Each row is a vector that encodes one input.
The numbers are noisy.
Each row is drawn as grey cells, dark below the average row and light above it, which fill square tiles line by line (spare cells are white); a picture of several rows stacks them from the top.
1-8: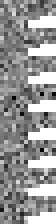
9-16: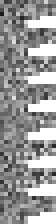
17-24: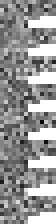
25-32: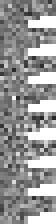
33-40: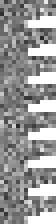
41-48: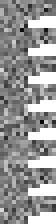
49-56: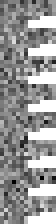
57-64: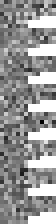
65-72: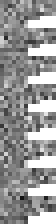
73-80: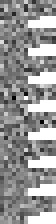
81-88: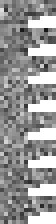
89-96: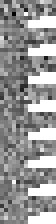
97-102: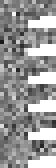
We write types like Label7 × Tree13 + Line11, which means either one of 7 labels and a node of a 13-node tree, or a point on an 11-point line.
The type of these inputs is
Line4 × (Line4 + Line5).
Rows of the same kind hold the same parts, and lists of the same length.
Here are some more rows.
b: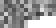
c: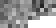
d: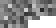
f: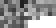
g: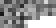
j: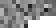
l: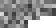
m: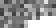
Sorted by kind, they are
b, d, f, g, m
c, j, l

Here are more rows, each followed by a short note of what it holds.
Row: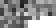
a point on a 4-point line and a point on a 5-point line
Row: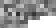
a point on a 4-point line and a point on a 5-point line
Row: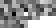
a point on each of two 4-point lines
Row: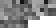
a point on a 4-point line and a point on a 5-point line
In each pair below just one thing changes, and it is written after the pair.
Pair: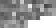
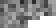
the place on the 5-point line
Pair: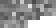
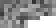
the place on the 5-point line
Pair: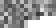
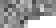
the place on the 4-point line
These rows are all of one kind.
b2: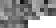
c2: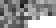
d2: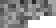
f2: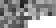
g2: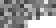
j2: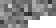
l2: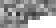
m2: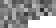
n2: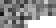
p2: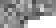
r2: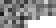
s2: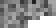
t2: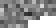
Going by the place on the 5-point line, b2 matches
c2, d2, f2 and s2.
